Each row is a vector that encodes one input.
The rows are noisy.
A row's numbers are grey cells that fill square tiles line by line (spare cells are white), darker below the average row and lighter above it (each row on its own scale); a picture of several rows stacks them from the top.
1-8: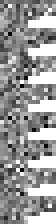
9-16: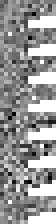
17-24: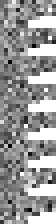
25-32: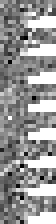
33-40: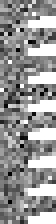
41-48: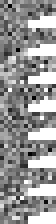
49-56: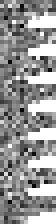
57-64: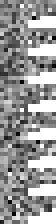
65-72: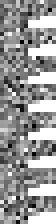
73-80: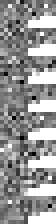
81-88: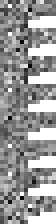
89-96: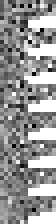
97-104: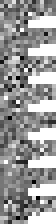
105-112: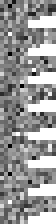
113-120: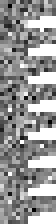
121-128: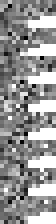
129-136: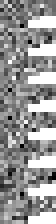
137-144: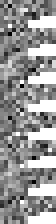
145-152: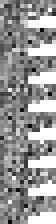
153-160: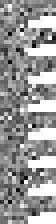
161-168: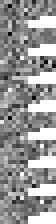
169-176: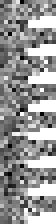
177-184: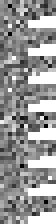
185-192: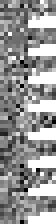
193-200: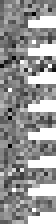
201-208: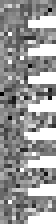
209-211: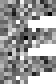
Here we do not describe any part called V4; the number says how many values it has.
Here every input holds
three true/false values, together with either a point on a 9-point line, or a value of V4.
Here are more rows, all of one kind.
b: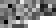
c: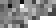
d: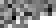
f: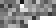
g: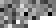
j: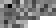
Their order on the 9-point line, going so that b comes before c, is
b, j, c, f, g, d.
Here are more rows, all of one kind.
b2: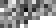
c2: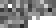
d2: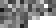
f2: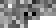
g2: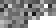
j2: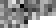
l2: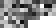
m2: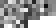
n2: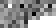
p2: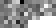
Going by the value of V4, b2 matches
j2, m2 and p2.
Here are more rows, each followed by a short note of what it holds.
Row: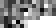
a point on a 9-point line and three true/false values
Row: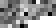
a point on a 9-point line and three true/false values
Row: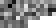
a point on a 9-point line and three true/false values
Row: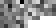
a point on a 9-point line and three true/false values
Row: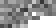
a point on a 9-point line and three true/false values
